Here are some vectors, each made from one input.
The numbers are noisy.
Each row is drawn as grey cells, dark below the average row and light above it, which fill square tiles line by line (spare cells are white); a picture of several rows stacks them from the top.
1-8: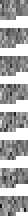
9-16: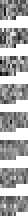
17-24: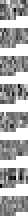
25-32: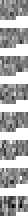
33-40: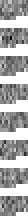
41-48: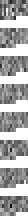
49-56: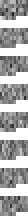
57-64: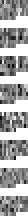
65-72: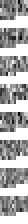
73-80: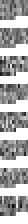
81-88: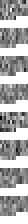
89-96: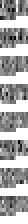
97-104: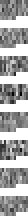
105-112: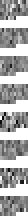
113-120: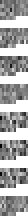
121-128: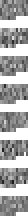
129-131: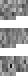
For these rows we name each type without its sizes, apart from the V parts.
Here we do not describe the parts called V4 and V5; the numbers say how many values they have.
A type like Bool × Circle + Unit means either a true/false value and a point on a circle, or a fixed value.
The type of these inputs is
Line + (Tree + V5) × V4.
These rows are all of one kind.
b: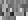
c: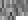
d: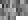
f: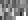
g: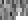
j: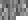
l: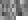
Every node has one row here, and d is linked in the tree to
g and j.
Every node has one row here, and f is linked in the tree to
l.
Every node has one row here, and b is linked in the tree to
c and j.
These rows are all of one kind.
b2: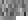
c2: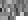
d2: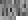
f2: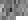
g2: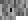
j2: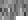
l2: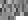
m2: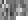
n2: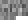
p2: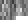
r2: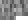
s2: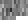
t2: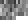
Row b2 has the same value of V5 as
f2, m2, s2 and t2.
